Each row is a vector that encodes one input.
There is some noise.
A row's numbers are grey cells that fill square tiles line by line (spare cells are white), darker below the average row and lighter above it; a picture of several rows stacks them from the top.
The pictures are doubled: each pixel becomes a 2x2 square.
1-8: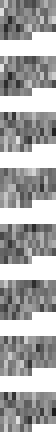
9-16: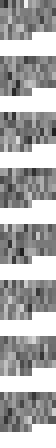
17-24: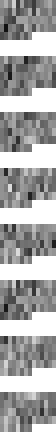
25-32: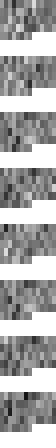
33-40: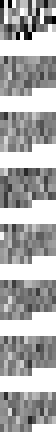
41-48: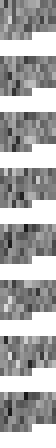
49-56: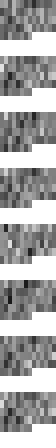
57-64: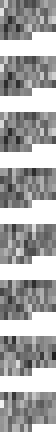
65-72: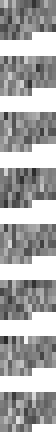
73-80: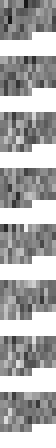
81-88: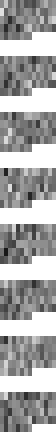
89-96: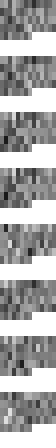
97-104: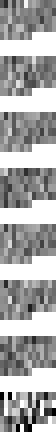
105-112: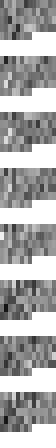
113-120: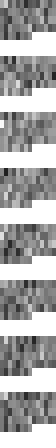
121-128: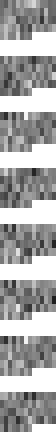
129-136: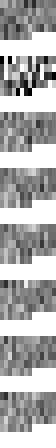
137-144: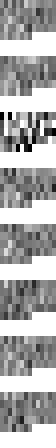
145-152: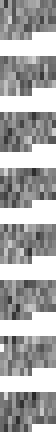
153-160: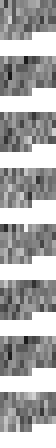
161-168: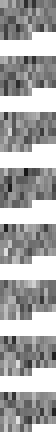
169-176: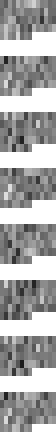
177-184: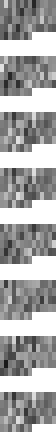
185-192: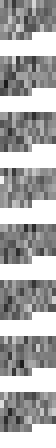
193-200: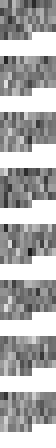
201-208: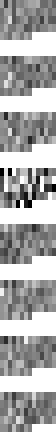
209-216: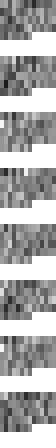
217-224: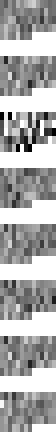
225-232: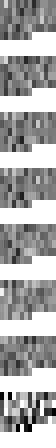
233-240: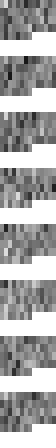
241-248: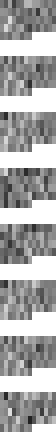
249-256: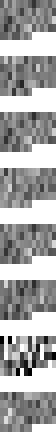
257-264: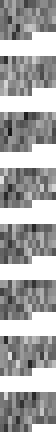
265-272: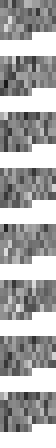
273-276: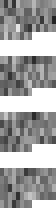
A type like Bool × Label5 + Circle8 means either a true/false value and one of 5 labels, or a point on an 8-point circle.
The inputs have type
Bool × Label11 + Unit.
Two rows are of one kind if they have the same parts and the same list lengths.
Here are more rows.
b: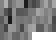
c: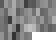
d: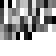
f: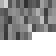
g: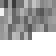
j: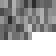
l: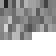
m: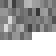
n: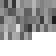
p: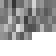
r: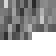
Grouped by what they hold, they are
b, c, f, g, j, l, m, n, p, r
d

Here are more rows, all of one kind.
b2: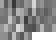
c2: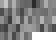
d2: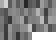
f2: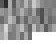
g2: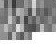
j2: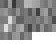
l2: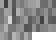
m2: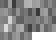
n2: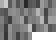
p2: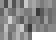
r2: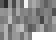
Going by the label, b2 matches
d2, g2 and n2.
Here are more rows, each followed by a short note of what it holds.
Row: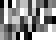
a fixed value
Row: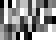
a fixed value
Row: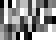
a fixed value
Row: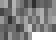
one of 11 labels and a true/false value
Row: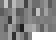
one of 11 labels and a true/false value
